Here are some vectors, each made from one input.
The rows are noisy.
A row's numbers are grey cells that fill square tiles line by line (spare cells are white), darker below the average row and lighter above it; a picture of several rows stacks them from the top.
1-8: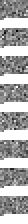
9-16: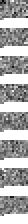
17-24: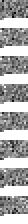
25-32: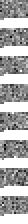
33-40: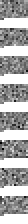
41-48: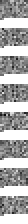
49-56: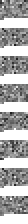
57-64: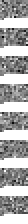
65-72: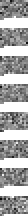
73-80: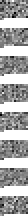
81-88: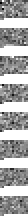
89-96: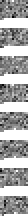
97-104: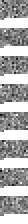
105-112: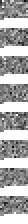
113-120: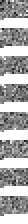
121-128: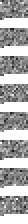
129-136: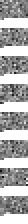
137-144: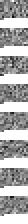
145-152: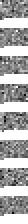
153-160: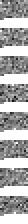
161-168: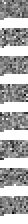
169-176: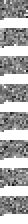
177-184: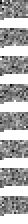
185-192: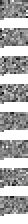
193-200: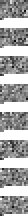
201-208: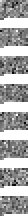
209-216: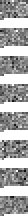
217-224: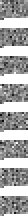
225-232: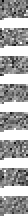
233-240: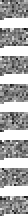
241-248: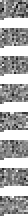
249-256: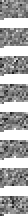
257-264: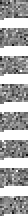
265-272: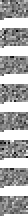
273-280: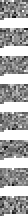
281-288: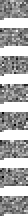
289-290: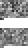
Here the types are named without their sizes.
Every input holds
either a point on each of four lines, or a node of a tree and a true/false value.
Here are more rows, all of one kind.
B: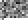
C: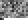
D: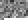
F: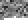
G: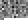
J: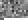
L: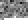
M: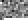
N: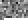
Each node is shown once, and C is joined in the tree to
J.
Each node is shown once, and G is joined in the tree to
B and J.
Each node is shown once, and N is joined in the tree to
J and M.
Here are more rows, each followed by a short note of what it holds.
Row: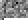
a node of a tree and a true/false value
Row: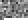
a node of a tree and a true/false value
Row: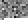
a node of a tree and a true/false value
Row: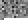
a node of a tree and a true/false value
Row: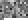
a point on each of four lines
